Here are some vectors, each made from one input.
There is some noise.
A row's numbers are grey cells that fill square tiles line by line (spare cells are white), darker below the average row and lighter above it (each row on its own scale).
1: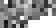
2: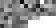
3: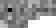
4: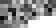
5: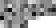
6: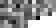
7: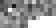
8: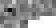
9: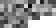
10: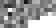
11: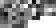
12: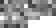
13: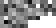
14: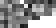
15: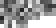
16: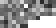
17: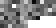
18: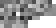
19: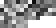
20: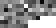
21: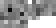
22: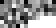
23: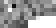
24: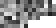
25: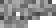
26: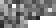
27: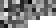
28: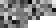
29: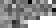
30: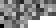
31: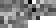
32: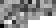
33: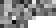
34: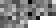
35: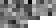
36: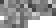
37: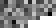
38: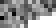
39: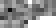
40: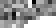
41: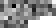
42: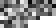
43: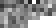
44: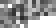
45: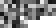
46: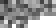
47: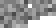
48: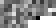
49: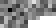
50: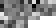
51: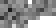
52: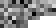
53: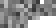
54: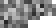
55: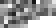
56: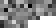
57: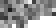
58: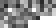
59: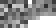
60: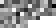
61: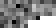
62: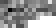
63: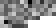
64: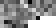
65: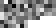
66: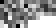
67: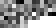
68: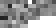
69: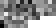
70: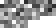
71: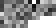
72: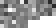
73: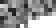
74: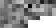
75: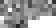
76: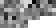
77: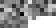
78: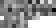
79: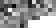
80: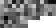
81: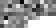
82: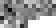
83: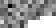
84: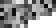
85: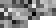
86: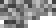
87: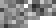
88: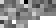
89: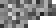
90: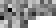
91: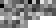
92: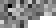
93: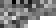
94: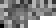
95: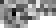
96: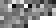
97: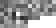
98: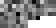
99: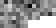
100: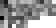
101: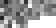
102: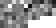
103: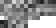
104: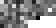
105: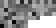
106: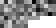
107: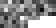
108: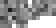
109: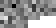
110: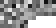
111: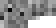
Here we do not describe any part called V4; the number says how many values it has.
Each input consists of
one of 7 labels, together with either four true/false values, or a value of V4.
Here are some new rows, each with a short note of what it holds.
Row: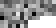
one of 7 labels and a value of V4
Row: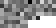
one of 7 labels and four true/false values
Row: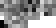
one of 7 labels and four true/false values
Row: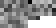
one of 7 labels and four true/false values
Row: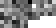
one of 7 labels and four true/false values
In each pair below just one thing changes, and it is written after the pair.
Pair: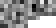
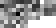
the label
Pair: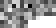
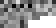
one of the four true/false values
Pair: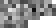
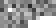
one of the four true/false values
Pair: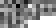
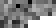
the label
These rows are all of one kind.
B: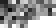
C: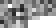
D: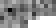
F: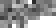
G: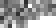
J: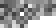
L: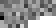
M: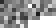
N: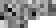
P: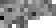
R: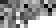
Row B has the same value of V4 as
F, G, J and P.
